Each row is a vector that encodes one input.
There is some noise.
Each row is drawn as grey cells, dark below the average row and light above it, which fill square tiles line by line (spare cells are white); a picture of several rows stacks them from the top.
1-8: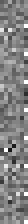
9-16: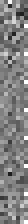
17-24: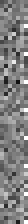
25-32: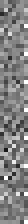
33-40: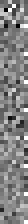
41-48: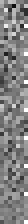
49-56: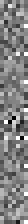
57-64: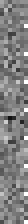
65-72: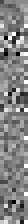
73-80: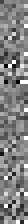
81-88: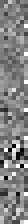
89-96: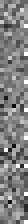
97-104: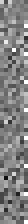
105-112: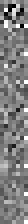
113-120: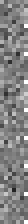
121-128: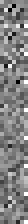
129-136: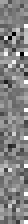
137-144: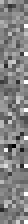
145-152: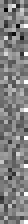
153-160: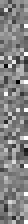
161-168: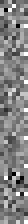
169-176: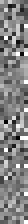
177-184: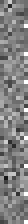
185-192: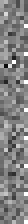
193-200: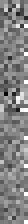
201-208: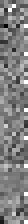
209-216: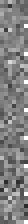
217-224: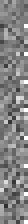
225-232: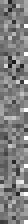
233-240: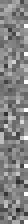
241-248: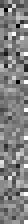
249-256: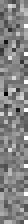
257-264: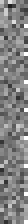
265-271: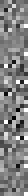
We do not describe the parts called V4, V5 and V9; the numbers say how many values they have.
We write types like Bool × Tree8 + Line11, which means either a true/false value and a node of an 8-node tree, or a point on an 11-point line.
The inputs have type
(Line6 + V9) × (List2(Line8) + V4 × V5).
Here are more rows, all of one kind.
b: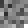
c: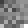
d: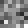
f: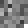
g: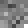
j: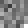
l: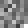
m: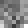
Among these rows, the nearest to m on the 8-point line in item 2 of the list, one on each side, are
c and g.
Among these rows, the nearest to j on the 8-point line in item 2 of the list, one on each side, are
d and l.
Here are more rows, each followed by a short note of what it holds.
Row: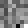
a point on a 6-point line, a value of V4 and a value of V5
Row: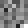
a point on a 6-point line, a value of V4 and a value of V5
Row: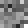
a point on a 6-point line, together with a list of two items
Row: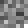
a point on a 6-point line, together with a list of two items
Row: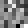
a point on a 6-point line, a value of V4 and a value of V5
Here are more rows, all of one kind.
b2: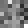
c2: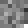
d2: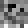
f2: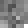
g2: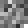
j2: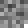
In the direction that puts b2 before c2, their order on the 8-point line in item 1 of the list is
f2, b2, c2, d2, g2, j2.
